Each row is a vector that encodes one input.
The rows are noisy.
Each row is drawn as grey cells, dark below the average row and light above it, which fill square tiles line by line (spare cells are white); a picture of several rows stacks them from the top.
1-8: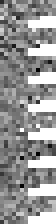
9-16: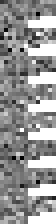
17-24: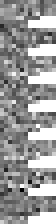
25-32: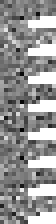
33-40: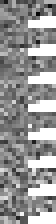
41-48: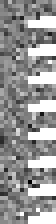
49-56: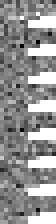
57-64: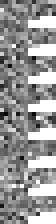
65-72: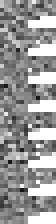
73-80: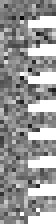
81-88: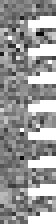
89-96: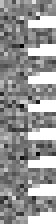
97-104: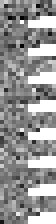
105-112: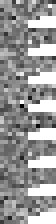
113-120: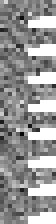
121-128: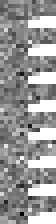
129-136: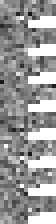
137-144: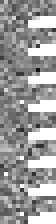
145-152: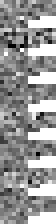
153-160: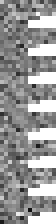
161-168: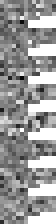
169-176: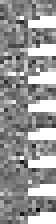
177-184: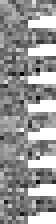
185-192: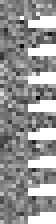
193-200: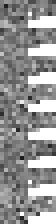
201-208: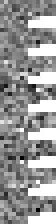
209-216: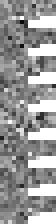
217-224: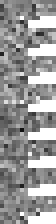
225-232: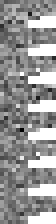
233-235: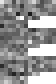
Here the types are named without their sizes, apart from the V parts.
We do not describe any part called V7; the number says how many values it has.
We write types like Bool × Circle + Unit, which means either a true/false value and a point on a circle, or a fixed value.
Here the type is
Line × (Line + V7).
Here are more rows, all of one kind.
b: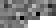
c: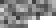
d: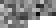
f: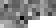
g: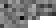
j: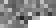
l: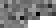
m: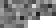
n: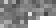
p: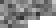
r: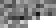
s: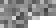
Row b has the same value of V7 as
d, f, j and r.
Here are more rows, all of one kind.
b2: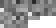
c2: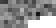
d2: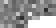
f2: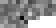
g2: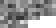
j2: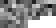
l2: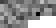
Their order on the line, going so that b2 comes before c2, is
d2, f2, b2, g2, c2, l2, j2.
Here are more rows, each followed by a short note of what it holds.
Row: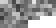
a point on each of two lines
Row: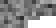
a point on a line and a value of V7
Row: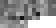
a point on a line and a value of V7
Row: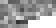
a point on each of two lines
